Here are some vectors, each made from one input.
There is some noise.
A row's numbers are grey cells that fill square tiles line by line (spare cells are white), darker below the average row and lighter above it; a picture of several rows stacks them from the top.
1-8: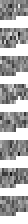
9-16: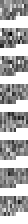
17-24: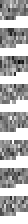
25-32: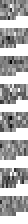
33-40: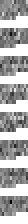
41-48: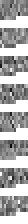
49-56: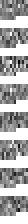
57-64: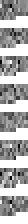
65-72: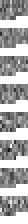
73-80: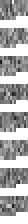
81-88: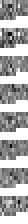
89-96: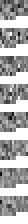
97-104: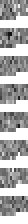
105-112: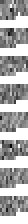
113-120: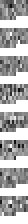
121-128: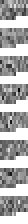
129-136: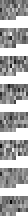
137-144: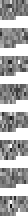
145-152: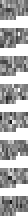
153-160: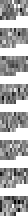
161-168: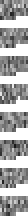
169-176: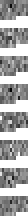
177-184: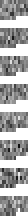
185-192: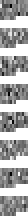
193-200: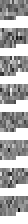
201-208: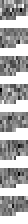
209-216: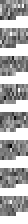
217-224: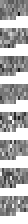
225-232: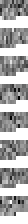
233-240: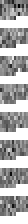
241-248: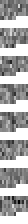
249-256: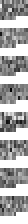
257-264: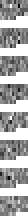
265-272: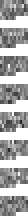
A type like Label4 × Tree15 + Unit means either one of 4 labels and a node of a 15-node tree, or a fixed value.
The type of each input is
(Bool × Circle9 × Line7 + Label11 × Line8) × Label11 × Label11.
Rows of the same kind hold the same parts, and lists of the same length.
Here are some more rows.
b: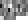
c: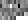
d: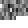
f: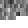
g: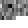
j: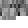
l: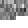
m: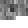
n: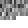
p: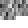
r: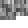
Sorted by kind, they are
b, c, l, n, p, r
d, f, g, j, m

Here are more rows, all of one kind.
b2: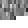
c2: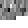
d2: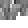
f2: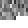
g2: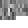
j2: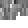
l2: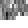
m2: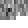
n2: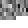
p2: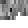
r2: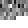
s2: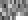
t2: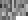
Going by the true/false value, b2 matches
c2, g2 and n2.
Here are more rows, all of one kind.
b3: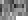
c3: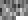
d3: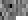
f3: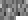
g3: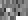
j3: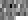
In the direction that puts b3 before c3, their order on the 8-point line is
d3, b3, j3, g3, f3, c3.
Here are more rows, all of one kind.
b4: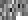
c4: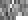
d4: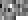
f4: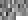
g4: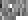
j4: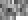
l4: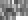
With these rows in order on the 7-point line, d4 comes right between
f4 and g4.
